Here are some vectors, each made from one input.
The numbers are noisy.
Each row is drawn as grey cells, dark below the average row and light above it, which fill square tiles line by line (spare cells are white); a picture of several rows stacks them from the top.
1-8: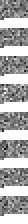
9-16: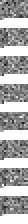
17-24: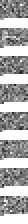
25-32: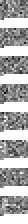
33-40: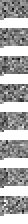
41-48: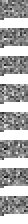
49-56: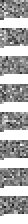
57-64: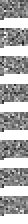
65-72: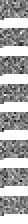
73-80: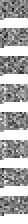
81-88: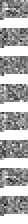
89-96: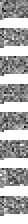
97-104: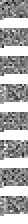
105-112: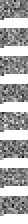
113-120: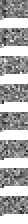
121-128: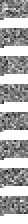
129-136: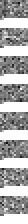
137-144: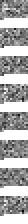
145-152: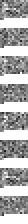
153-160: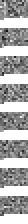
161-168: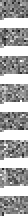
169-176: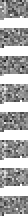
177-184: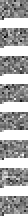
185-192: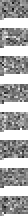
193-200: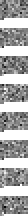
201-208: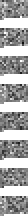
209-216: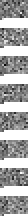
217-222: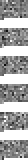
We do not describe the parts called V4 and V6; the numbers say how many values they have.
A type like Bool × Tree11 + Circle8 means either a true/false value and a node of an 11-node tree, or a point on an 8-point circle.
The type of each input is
Label5 + (Line7 + V6) × V4.
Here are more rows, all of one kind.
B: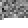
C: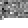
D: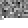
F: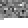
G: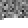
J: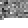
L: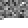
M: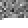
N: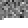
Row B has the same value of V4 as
G and M.
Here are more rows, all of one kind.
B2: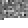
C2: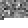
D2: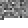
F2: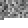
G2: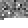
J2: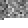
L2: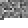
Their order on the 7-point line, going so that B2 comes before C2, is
B2, J2, F2, D2, L2, C2, G2.
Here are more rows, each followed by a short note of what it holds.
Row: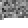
a value of V4 and a value of V6
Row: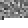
a point on a 7-point line and a value of V4
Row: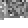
one of 5 labels
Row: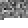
a point on a 7-point line and a value of V4
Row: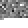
a value of V4 and a value of V6
